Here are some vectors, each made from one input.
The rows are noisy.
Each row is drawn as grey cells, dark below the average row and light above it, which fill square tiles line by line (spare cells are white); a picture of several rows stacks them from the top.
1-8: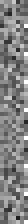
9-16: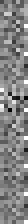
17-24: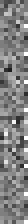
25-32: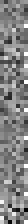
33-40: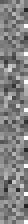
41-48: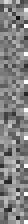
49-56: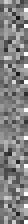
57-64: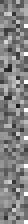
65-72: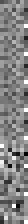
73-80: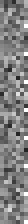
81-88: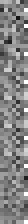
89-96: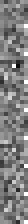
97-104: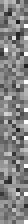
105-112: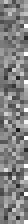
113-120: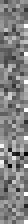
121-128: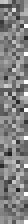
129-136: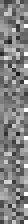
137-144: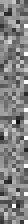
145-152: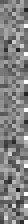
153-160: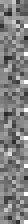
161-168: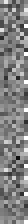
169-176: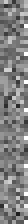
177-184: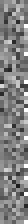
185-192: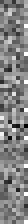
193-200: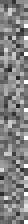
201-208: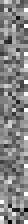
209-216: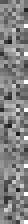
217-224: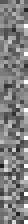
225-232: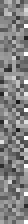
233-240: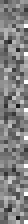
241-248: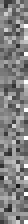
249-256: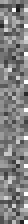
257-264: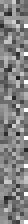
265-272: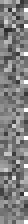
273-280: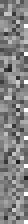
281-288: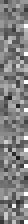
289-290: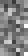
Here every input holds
a list of up to two points on a 7-point line.
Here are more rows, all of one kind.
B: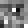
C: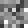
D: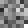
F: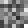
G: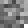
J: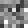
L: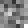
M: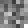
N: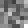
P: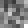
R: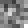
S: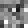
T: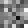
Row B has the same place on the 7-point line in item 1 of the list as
C, J and S.
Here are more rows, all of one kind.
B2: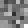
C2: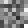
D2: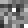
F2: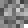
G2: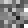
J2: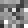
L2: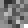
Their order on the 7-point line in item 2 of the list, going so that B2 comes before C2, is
L2, F2, B2, J2, G2, C2, D2.
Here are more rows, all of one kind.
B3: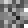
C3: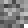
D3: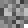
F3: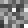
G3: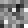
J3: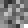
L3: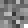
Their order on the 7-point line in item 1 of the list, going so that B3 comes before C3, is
G3, F3, B3, C3, D3, J3, L3.
